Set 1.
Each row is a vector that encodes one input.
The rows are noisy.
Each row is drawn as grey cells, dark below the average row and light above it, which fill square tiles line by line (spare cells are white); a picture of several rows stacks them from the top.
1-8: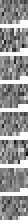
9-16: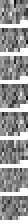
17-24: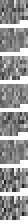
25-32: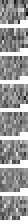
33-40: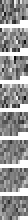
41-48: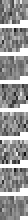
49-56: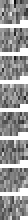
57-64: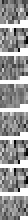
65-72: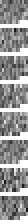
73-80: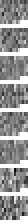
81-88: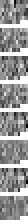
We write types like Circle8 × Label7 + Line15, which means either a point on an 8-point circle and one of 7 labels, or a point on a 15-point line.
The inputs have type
Line4 × Line5.
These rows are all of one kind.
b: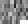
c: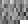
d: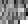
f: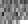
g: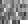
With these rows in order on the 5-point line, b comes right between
c and f.
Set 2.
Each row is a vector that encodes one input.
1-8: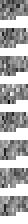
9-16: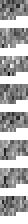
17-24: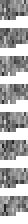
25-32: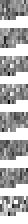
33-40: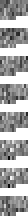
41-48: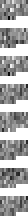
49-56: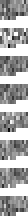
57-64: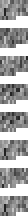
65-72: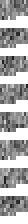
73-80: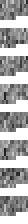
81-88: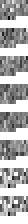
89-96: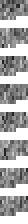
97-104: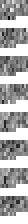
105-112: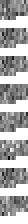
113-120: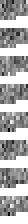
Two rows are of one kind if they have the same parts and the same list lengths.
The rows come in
2 kinds.
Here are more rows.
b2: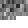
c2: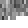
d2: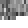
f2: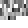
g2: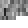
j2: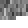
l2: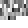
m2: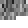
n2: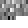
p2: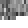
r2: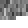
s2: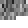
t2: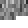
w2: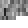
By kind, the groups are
b2, c2, d2, g2, j2, m2, n2, p2, r2, s2, t2, w2
f2, l2

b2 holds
three true/false values.
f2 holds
a fixed value.
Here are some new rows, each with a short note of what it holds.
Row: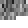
three true/false values
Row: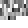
a fixed value
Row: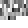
a fixed value
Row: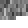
three true/false values
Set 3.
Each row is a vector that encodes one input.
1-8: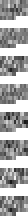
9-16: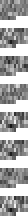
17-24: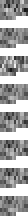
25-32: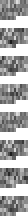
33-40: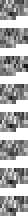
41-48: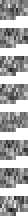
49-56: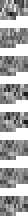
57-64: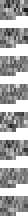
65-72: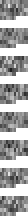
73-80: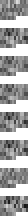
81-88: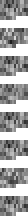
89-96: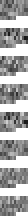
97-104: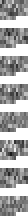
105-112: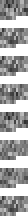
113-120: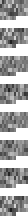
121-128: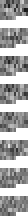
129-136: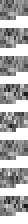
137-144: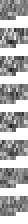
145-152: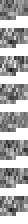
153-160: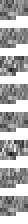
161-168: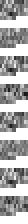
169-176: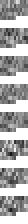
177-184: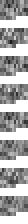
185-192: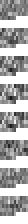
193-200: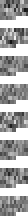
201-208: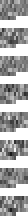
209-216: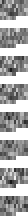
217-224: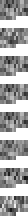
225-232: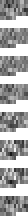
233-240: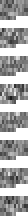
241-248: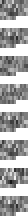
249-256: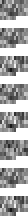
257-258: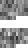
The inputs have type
Line10.
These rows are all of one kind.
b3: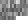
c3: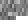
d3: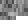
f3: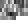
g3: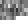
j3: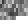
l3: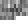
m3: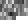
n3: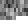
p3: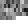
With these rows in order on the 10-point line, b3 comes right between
c3 and l3.
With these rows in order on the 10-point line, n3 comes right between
d3 and p3.
